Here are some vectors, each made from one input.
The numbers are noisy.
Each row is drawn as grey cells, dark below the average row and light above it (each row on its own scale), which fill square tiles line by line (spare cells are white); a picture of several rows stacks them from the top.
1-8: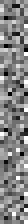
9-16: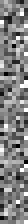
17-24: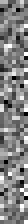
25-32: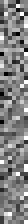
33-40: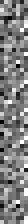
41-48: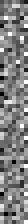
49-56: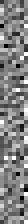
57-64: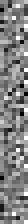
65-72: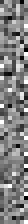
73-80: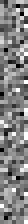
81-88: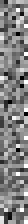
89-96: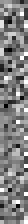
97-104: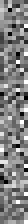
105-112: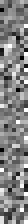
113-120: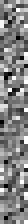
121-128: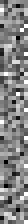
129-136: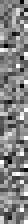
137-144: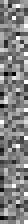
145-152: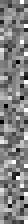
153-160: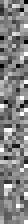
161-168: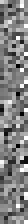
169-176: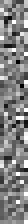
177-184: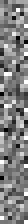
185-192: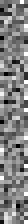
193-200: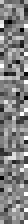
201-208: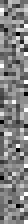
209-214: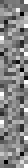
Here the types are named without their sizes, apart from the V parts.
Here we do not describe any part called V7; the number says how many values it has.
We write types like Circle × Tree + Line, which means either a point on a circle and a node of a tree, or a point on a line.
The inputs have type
Label × (Label + Line) × (Line + V7).
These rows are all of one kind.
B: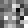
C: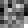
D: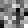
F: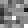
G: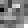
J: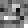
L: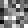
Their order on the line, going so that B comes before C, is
B, J, D, G, F, C, L.
